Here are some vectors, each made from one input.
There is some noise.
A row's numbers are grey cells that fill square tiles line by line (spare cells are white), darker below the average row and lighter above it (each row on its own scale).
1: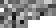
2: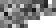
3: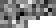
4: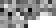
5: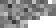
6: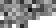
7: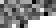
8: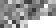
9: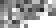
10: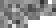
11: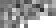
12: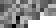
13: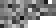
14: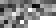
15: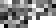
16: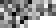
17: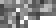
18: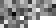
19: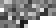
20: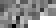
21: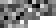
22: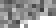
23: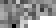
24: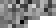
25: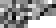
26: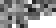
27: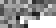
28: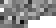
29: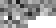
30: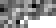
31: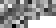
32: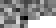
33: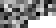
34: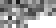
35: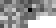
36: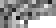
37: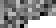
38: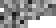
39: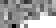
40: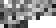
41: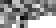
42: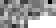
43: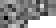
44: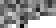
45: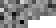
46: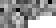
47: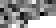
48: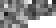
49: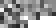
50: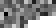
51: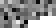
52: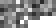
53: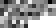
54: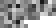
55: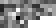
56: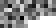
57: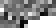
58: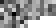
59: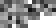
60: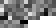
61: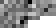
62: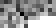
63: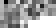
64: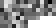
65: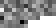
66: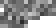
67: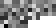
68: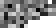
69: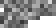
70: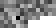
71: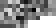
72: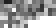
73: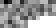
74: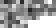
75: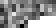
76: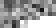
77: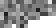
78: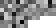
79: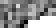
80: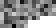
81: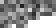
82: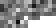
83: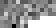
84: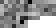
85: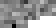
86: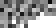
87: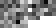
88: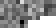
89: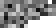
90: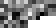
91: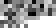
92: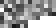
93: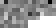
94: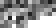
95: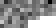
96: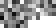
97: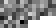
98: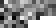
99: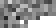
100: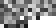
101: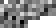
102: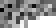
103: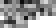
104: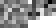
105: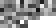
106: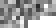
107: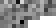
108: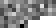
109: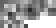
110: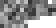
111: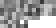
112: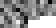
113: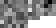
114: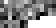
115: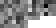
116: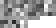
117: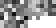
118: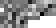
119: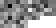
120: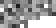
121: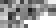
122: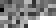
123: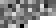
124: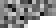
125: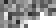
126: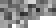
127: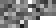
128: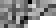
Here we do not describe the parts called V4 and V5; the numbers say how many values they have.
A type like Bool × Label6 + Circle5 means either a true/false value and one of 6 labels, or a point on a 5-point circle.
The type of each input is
(Bool × Bool × Bool × Bool + V4) × Label6 × V5.
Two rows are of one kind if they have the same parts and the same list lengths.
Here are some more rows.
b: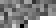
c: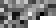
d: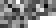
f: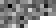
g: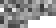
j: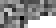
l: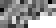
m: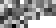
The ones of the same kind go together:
b, d, f, j, l
c, g, m

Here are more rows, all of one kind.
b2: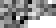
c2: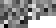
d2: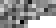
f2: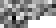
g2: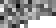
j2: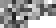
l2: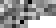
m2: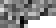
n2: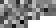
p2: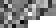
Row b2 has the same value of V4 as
c2, f2 and j2.
